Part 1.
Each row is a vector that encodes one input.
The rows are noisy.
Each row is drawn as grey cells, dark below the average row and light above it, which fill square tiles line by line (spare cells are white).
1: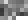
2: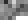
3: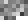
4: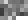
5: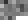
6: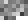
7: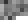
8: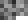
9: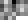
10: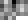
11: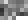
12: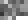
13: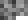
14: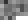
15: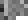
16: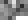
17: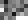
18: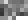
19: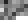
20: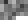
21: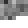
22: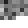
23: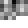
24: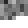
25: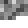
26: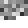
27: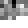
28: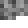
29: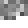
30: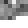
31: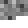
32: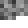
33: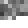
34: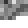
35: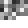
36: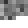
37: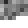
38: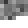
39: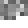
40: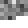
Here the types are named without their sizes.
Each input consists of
either a label, or a point on each of two lines.
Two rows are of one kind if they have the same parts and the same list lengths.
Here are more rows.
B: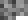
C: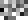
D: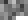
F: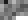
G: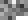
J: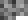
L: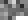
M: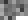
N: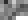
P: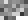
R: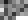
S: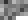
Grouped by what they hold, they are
B, C, J, P
D, F, G, L, M, N, R, S

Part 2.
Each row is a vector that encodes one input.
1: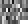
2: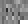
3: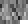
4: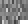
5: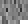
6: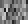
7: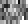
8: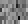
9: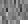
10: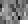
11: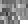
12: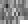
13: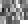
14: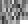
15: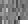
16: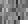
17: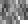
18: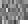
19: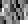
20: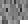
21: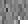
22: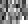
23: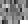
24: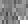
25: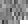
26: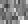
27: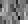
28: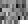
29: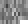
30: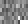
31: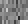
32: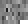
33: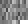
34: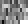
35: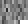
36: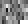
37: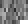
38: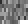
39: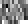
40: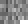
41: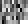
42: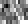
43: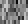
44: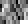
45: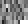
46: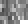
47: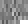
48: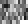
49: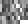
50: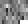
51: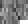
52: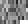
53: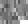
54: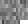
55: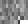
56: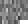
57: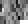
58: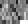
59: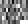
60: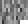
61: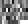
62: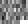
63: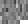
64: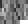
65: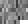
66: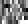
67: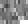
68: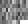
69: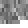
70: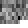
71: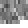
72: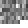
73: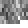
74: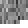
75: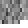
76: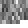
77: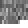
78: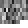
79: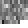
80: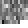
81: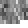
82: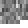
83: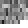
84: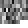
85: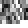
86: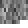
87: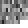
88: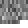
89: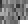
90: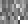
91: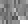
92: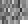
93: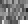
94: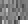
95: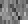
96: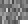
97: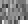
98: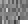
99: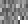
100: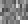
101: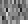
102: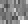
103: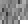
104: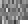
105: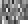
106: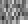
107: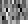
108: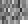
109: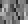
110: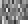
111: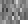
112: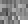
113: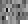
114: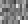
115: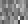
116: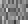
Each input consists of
either a node of a 10-node tree, or a node of a 13-node tree.
